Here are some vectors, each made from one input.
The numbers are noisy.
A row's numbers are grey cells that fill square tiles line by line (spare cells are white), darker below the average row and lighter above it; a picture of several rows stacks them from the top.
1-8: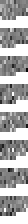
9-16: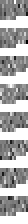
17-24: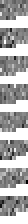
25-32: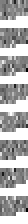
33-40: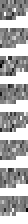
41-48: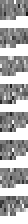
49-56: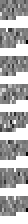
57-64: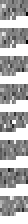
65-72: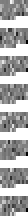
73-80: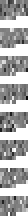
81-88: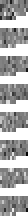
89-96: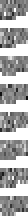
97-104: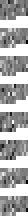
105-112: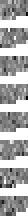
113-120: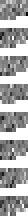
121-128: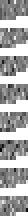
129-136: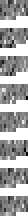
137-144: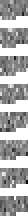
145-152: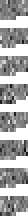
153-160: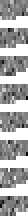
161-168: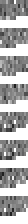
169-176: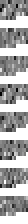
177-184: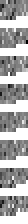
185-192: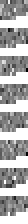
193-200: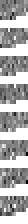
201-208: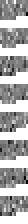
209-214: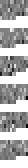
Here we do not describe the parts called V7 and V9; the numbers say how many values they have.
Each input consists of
a value of V7, together with either a point on a 4-point line and a true/false value, or a value of V9.
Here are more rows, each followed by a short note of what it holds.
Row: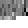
a value of V7 and a value of V9
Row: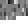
a value of V7 and a value of V9
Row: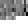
a value of V7 and a value of V9
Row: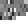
a point on a 4-point line, a true/false value and a value of V7
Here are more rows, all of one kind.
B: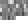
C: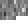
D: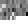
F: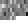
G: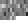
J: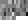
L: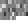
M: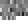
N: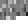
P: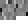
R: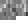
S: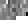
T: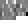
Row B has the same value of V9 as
C, L and R.
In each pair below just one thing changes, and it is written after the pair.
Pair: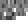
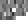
the true/false value
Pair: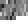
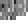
the true/false value
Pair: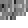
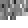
the place on the 4-point line
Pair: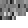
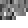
the place on the 4-point line
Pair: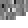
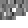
the place on the 4-point line
